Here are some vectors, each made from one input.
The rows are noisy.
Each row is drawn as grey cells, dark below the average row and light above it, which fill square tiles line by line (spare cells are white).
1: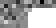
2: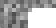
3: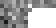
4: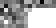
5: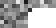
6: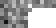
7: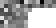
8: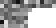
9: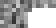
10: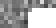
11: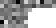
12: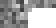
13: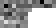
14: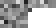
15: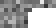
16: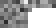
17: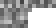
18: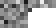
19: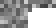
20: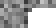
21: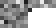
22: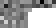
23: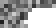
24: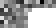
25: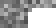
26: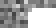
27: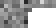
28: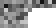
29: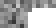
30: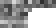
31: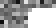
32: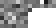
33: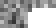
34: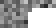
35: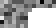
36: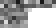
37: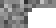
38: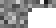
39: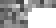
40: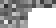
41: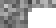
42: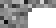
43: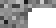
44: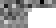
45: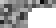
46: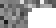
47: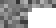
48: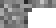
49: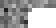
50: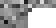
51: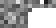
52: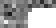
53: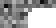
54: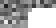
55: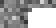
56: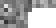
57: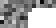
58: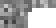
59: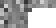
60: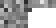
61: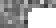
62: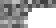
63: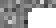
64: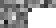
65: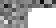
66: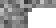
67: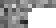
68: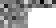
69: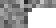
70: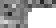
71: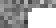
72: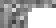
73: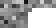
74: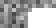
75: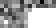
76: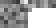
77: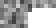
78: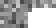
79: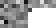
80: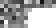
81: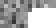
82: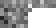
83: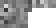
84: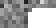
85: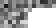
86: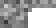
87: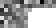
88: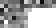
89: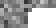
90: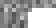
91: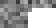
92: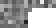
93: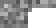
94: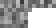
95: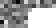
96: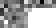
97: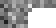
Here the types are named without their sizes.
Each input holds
a point on a line, together with either a point on a line, or a node of a tree.
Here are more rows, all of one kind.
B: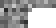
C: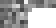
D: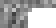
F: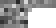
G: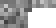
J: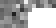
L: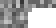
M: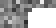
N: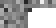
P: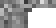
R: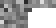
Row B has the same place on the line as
M, N, P and R.
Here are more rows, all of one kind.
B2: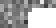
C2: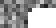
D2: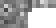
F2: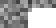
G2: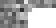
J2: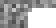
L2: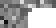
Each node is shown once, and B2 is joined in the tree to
C2 and F2.
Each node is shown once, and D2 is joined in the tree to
J2.
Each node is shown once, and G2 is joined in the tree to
L2.
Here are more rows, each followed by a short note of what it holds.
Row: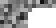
a point on each of two lines
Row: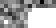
a point on each of two lines
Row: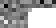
a point on each of two lines
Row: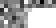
a point on each of two lines
